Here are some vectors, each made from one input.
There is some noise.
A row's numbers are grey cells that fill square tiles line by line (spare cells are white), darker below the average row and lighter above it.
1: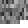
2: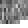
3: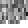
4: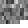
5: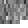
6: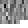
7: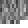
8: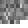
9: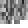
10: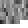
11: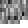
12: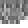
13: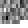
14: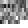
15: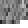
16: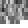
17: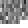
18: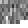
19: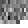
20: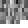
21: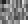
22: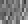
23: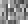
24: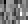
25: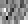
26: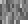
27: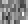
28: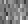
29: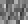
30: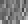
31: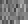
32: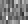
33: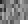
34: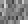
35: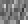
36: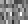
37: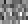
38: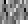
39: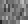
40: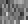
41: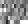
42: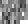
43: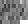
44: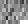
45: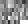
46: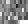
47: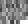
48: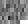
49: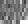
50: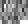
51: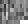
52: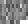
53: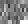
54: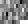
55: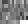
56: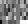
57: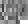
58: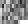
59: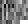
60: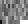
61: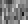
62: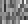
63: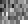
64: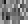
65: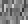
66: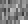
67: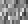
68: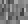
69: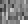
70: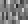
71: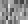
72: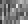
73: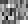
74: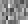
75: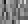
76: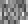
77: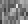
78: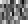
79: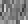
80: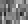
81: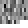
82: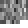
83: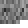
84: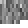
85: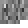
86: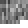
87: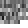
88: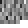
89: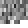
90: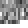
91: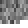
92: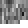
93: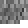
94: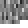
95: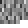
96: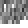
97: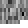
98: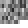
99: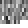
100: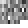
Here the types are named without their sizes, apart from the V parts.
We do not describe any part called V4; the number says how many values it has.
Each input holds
a node of a tree, together with either a point on a line, or a value of V4.
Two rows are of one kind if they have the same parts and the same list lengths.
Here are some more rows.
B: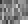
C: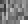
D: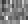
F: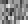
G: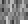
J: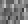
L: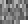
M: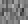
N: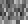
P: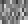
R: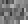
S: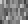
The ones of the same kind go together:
B, C, D, G, J, L, M, N, P, R, S
F

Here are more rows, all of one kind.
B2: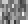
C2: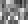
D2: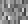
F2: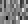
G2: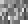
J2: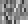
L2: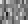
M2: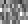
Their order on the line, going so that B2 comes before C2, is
G2, D2, J2, B2, C2, F2, L2, M2.
